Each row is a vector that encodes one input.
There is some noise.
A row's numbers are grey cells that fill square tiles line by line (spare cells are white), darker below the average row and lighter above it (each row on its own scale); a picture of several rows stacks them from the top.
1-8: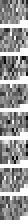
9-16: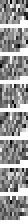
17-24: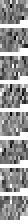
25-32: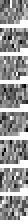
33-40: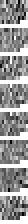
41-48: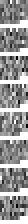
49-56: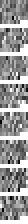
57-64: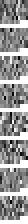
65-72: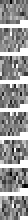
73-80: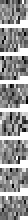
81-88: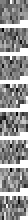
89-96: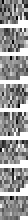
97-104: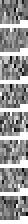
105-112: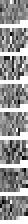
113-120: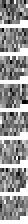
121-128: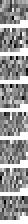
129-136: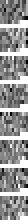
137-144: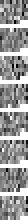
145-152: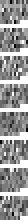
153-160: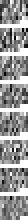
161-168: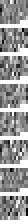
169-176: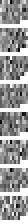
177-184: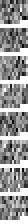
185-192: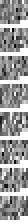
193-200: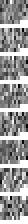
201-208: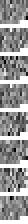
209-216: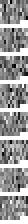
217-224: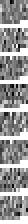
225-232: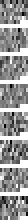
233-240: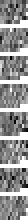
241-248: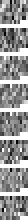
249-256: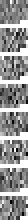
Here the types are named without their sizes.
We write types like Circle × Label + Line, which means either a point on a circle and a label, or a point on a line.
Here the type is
Bool × Bool × Bool × Line × (Tree + Unit).
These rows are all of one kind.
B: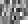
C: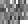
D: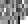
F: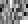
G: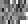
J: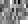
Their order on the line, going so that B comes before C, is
D, B, G, J, C, F.
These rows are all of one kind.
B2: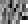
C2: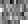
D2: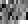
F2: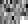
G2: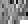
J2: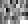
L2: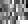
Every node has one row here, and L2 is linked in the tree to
B2, G2 and J2.
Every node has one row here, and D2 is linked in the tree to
B2.
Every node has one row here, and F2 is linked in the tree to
J2.
